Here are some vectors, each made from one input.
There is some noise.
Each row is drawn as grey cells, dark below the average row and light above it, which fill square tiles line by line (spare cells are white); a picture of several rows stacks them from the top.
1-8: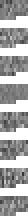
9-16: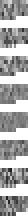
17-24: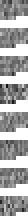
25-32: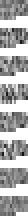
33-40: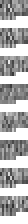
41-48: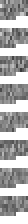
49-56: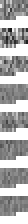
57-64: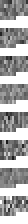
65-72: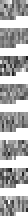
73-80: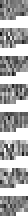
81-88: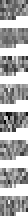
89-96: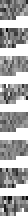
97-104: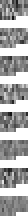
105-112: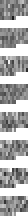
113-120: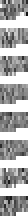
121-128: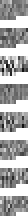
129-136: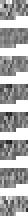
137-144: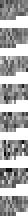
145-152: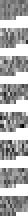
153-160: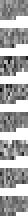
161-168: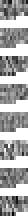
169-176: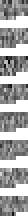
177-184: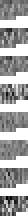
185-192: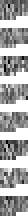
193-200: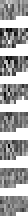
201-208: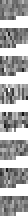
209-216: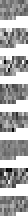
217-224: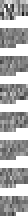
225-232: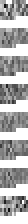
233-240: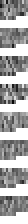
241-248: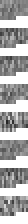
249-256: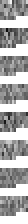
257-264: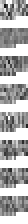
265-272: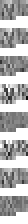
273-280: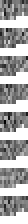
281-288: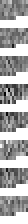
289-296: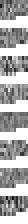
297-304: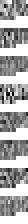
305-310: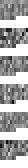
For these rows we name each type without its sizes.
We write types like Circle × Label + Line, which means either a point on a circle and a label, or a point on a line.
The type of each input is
Line.
